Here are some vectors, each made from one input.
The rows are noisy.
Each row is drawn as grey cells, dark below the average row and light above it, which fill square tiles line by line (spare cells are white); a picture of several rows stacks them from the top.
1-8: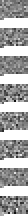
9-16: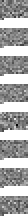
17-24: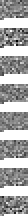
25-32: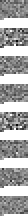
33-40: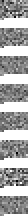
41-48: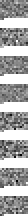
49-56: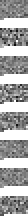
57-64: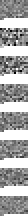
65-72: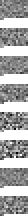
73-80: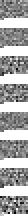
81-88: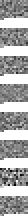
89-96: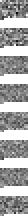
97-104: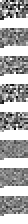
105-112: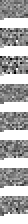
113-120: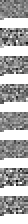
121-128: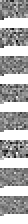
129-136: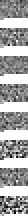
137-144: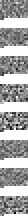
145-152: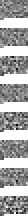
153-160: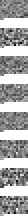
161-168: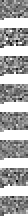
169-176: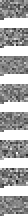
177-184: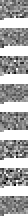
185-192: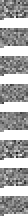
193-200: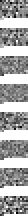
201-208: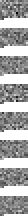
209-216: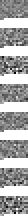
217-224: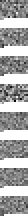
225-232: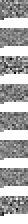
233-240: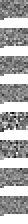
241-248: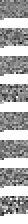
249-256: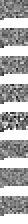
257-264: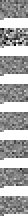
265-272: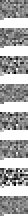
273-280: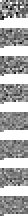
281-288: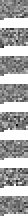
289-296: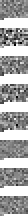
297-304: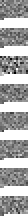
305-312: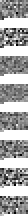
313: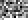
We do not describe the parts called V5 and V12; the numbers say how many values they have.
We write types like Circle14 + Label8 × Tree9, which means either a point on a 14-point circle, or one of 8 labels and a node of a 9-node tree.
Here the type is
(Line7 + V12) × Tree10 + (Line8 + Line10) × V5.
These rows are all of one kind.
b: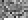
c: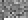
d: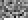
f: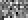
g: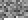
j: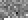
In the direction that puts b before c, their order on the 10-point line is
d, f, g, j, b, c.
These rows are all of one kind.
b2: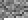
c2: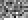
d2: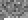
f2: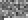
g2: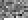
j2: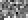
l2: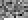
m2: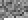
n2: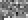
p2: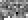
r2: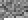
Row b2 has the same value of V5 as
f2, g2 and n2.
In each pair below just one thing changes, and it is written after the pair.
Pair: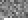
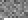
the node of the tree
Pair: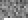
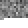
the place on the 7-point line
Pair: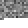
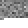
the node of the tree
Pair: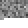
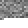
the place on the 7-point line
